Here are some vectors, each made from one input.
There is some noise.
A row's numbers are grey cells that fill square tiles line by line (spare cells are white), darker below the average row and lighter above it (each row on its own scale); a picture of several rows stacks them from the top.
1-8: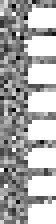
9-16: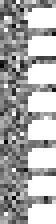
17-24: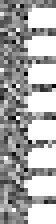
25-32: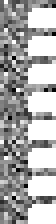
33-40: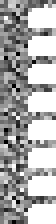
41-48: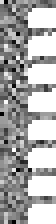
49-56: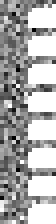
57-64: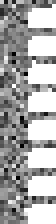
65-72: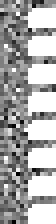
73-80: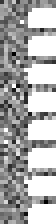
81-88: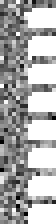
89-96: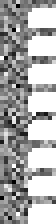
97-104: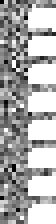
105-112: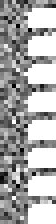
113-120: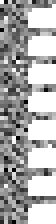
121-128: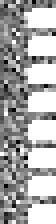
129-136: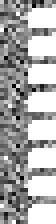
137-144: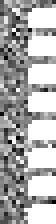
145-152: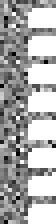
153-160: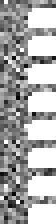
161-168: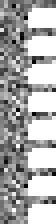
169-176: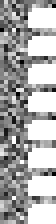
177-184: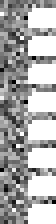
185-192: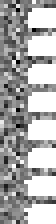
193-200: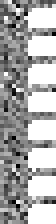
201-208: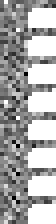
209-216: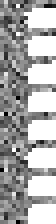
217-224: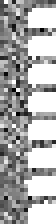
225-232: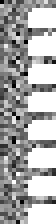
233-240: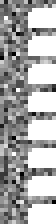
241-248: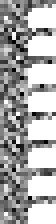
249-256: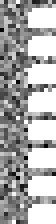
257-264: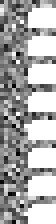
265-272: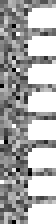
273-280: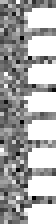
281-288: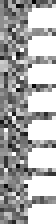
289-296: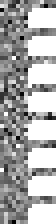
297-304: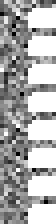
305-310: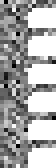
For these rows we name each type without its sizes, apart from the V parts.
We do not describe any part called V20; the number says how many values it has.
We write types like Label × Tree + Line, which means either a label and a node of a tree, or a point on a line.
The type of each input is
(Circle + Unit) × Label × V20.
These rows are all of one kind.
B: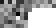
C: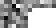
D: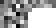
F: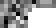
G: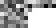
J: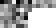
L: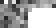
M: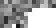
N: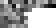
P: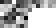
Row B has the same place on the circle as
J and P.
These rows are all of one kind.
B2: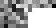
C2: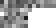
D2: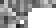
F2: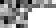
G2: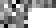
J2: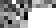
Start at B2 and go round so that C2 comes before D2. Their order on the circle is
B2, G2, C2, J2, F2, D2.
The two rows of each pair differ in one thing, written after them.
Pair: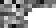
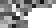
the value of V20
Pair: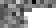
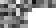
the value of V20
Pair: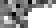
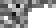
the value of V20
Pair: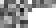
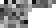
the label
